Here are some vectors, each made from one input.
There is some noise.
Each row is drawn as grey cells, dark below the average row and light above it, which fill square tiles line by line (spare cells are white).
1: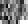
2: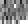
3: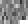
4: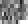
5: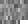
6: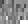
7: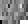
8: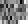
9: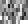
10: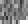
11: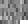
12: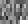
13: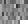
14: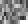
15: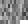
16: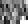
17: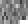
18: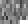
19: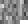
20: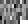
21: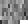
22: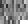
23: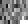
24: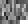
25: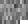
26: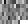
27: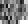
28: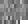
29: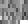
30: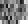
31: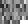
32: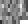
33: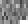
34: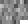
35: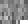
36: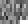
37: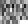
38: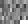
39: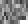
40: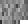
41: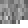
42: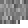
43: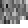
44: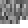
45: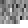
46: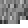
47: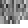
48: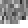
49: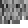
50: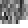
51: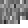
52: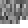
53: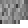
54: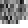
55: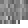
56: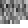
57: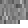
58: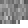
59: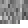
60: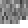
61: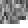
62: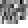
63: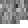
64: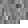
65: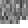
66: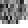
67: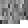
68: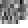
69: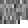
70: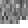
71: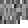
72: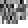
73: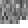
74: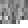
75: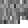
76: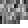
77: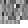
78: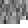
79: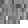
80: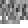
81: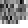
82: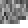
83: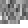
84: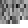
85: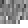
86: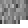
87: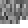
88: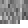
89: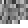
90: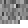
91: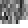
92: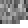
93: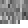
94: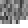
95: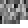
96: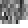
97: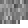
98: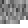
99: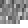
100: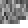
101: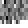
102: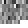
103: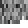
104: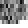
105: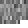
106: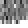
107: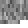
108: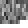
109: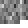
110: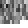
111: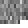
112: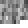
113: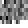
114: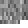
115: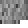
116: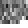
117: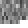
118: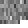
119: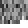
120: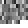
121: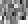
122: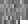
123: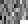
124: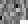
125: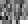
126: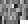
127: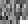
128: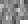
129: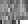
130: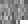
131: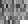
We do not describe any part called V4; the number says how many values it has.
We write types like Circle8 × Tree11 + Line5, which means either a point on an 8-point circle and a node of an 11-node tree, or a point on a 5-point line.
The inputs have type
(Bool × Circle6 × V4 + Unit) × Tree7.
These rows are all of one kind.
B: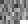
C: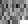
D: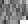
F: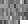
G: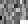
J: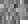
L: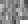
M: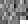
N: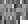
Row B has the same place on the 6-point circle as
C and F.
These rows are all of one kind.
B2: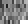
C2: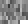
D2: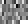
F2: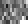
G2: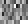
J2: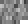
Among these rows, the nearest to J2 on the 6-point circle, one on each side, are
B2 and D2.
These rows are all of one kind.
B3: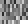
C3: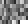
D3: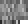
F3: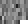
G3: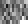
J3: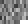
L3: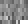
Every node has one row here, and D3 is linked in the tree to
L3.
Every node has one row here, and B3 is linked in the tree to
C3 and F3.
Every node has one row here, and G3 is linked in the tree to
J3.
